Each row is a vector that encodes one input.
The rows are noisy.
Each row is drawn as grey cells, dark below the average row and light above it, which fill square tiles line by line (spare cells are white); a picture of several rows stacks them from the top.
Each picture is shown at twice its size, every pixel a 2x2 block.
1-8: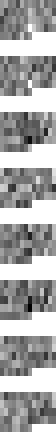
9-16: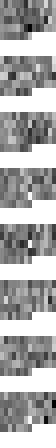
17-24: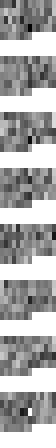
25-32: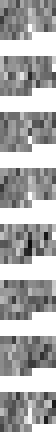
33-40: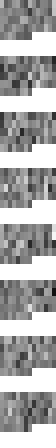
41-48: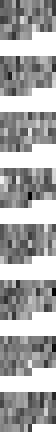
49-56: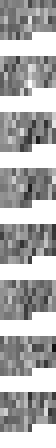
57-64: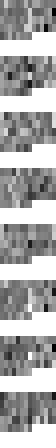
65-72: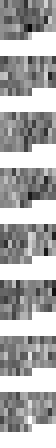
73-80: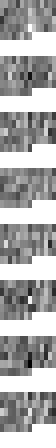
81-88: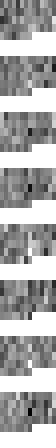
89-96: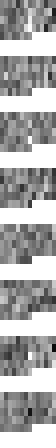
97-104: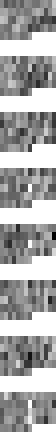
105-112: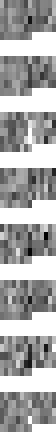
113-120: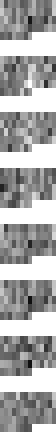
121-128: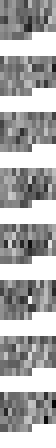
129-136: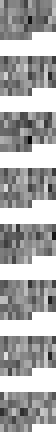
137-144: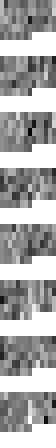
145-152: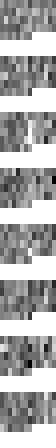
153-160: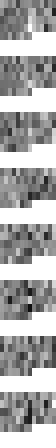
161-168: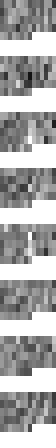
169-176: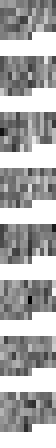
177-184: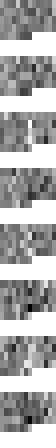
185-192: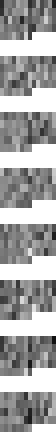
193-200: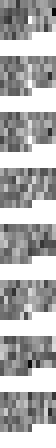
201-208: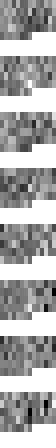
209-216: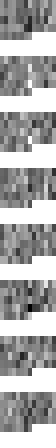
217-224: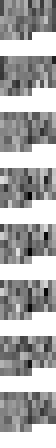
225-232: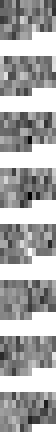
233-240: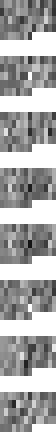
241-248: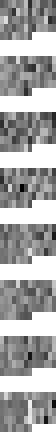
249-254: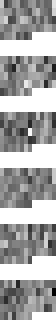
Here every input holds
a node of a 12-node tree, together with either a point on a 6-point circle and a true/false value, or one of 6 labels.
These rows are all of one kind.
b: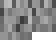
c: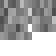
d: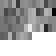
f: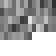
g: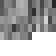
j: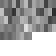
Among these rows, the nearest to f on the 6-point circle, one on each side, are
b and d.
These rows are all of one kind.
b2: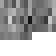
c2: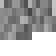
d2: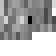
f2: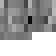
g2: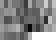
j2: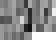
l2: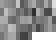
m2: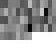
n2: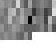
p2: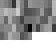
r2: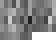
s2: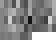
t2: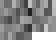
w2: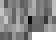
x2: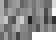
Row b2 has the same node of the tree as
n2, p2, r2 and s2.
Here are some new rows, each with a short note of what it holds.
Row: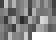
a point on a 6-point circle, a node of a 12-node tree and a true/false value
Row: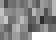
one of 6 labels and a node of a 12-node tree
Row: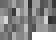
a point on a 6-point circle, a node of a 12-node tree and a true/false value
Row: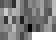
one of 6 labels and a node of a 12-node tree
